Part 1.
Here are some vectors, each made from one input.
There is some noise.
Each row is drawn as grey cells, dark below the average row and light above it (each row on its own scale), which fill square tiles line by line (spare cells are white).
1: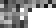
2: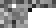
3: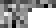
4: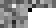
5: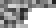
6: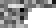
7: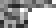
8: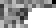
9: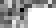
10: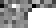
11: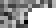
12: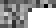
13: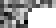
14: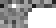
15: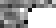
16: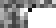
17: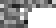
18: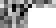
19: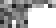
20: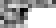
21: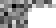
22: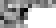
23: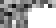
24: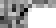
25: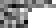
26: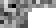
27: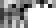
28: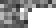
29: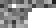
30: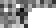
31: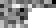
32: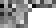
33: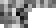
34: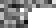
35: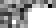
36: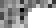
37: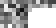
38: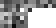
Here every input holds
a point on a 6-point line.
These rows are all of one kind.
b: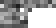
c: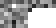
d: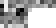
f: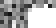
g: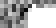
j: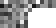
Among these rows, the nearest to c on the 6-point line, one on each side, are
b and j.
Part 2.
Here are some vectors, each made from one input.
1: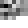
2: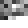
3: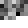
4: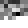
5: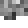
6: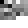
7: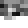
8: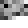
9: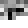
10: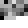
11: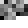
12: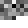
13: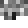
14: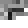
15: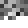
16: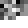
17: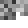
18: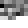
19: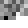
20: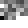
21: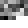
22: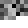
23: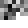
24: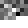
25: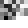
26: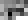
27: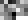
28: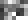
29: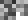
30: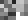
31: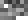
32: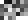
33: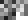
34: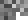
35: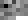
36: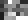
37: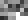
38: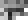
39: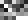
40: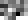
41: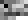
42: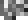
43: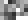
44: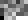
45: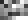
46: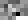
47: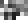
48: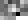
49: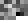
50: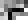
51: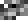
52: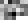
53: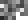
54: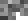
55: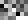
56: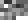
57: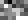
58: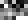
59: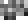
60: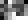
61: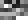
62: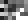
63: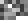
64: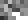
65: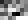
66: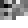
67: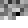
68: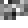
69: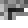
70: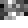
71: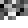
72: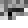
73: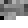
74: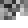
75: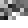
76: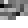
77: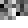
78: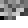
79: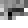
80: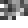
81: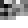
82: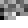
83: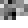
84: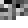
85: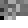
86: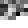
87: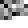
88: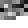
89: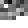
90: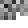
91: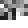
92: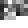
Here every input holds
either a fixed value, or four true/false values.
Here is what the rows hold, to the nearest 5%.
About 10% of them hold a fixed value. The rest hold four true/false values.
